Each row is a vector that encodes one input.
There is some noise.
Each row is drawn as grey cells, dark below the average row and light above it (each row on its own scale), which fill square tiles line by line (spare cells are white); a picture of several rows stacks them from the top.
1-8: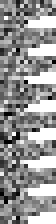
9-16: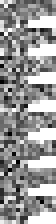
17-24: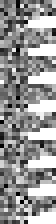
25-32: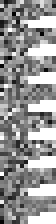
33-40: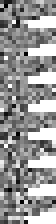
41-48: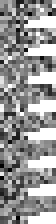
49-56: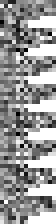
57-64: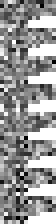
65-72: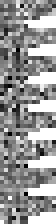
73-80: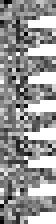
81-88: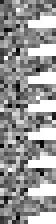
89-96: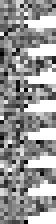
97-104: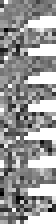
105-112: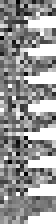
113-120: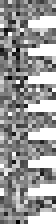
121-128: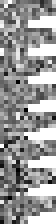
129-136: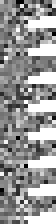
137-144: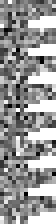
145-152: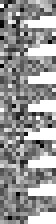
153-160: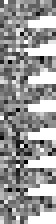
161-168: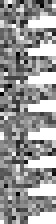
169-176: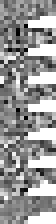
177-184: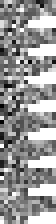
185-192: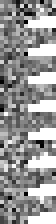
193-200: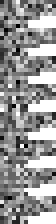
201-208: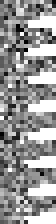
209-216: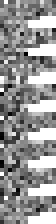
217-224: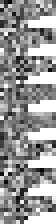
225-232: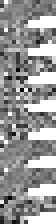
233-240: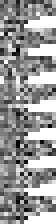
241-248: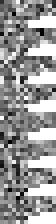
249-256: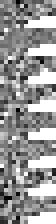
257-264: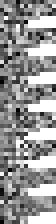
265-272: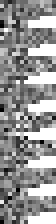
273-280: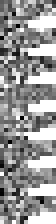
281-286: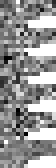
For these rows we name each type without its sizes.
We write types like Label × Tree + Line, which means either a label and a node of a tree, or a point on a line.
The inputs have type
Bool × (Label + Line).
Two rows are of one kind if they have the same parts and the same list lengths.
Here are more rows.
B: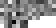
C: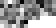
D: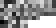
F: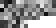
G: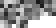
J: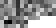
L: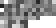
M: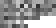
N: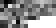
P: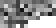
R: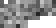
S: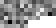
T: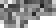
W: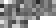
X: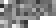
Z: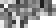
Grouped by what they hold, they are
B, C, G, L, M, R, T, W, X, Z
D, F, J, N, P, S

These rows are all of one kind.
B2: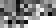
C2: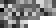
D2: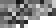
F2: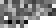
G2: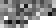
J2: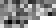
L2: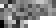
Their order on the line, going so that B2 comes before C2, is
L2, D2, B2, C2, G2, F2, J2.
